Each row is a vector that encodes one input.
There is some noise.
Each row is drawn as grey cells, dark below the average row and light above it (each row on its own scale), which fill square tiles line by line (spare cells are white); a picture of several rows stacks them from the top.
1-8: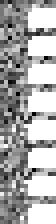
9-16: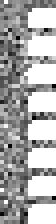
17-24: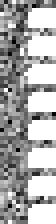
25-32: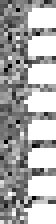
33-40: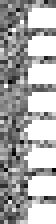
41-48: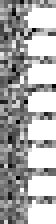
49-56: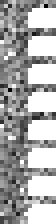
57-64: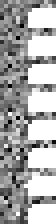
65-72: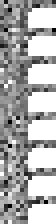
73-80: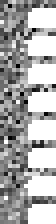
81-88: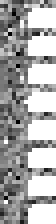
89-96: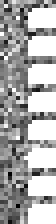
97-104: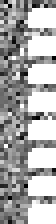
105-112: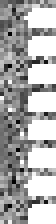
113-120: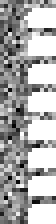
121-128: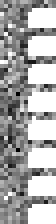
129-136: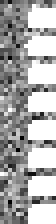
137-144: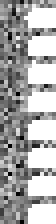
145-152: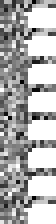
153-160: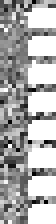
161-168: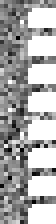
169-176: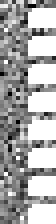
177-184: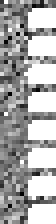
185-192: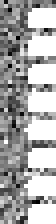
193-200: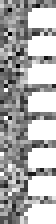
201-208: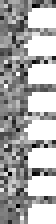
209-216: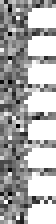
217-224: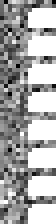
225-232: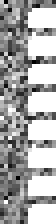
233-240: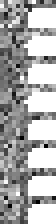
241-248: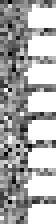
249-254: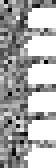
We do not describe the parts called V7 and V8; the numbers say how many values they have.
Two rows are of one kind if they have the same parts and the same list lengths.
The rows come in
5 kinds.
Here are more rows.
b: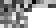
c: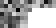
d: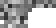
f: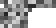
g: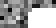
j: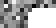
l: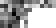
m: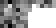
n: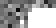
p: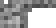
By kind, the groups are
b
c, m, n
d, p
f, g, j
l

